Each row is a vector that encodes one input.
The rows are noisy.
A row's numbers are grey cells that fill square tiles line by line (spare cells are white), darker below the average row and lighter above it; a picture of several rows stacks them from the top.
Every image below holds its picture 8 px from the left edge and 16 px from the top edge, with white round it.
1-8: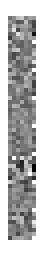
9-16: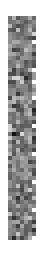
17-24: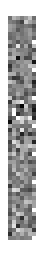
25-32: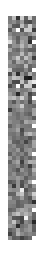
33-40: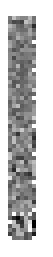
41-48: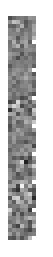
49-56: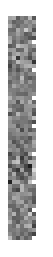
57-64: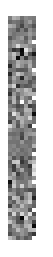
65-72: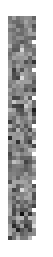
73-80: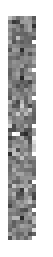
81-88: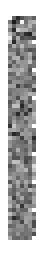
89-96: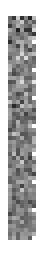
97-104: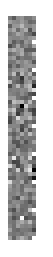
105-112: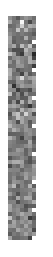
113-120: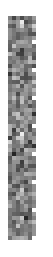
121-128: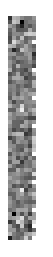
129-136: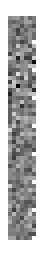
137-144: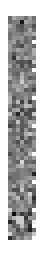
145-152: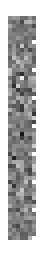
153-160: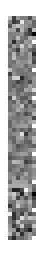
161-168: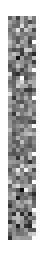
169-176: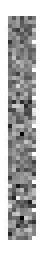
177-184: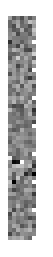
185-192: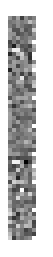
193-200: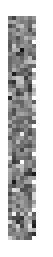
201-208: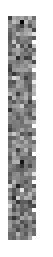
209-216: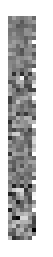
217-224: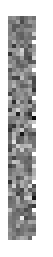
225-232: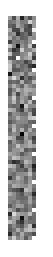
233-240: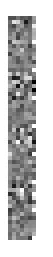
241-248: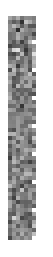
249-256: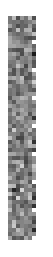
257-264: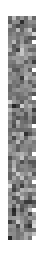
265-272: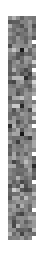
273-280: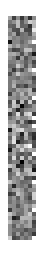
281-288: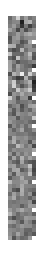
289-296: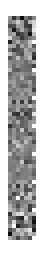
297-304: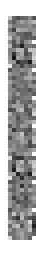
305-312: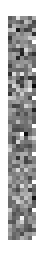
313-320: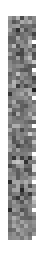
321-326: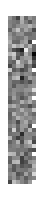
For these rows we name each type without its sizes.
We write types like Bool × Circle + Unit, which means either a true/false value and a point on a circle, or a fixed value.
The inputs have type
Bool × (Circle + Unit) × Label.
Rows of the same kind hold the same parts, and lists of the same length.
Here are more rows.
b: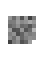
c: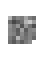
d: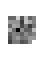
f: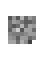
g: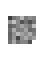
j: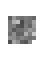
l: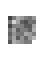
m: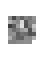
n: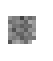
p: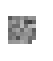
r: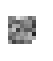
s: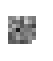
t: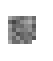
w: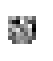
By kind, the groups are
b, c, f, j, l, n, r, t, w
d, g, m, p, s

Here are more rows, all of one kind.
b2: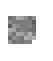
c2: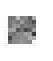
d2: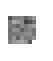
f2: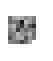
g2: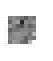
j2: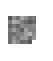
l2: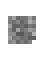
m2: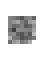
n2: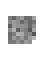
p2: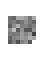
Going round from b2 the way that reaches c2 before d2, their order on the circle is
b2, c2, g2, d2, m2, f2, l2, p2, j2, n2.
